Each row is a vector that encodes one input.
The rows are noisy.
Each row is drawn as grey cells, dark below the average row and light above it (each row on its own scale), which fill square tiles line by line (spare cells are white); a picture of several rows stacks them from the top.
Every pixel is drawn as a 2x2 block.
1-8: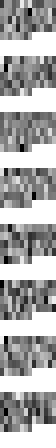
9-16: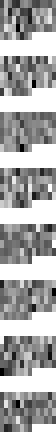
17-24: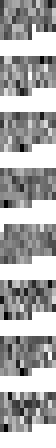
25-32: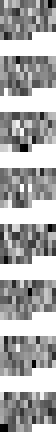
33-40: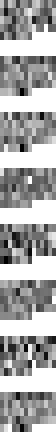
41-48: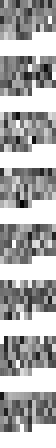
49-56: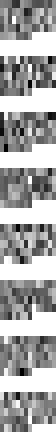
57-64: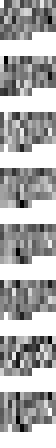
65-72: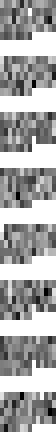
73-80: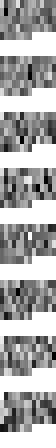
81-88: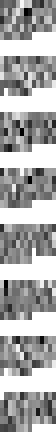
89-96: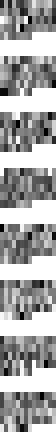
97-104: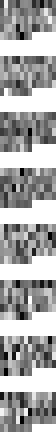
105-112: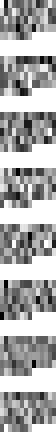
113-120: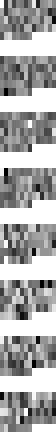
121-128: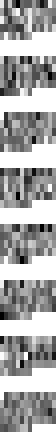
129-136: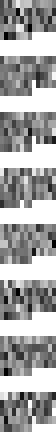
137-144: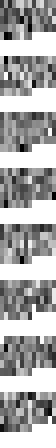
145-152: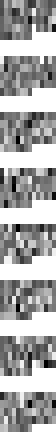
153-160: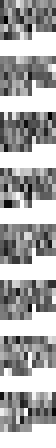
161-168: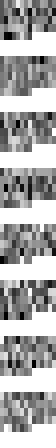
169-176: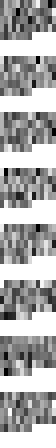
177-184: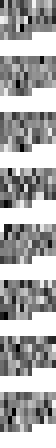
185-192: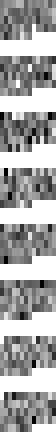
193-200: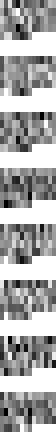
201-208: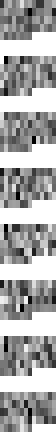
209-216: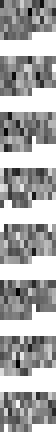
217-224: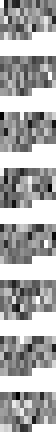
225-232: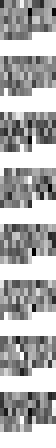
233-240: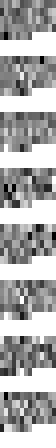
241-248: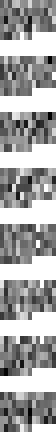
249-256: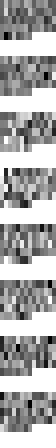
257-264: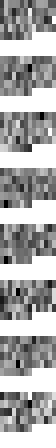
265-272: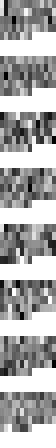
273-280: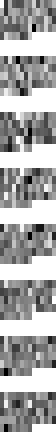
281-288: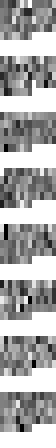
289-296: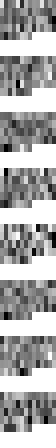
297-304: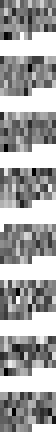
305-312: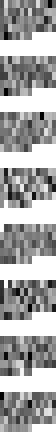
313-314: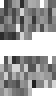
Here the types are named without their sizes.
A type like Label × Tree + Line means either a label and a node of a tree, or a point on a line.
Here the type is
List(Line).
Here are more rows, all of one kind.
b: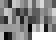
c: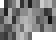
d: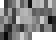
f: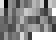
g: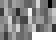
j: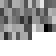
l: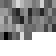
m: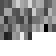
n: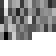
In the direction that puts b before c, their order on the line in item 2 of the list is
m, f, j, b, c, n, d, l, g.
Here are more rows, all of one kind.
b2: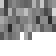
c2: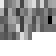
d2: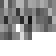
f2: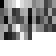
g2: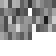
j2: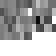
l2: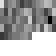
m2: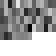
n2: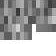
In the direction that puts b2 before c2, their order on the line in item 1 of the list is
f2, d2, m2, n2, g2, j2, l2, b2, c2.
